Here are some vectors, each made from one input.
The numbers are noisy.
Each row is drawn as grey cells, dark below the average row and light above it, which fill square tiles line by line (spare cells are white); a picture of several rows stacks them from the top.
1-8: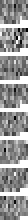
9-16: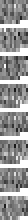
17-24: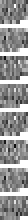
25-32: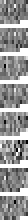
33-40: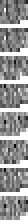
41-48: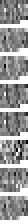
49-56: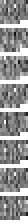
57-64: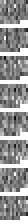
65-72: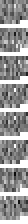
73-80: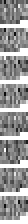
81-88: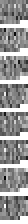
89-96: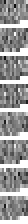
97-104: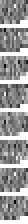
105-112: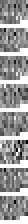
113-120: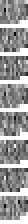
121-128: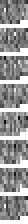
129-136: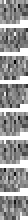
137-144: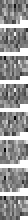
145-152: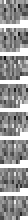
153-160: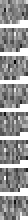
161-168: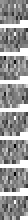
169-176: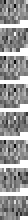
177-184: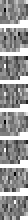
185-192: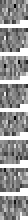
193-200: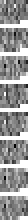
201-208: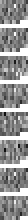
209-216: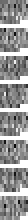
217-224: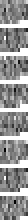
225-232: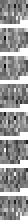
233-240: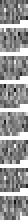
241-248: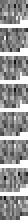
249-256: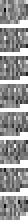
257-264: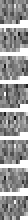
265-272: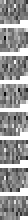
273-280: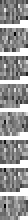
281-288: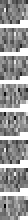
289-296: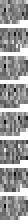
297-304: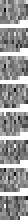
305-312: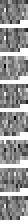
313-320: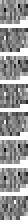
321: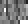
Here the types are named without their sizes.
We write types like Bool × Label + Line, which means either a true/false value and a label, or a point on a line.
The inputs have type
Bool × Bool × Bool × Bool + Unit.
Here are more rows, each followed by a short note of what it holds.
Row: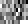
a fixed value
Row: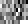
a fixed value
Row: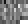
four true/false values
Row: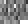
four true/false values
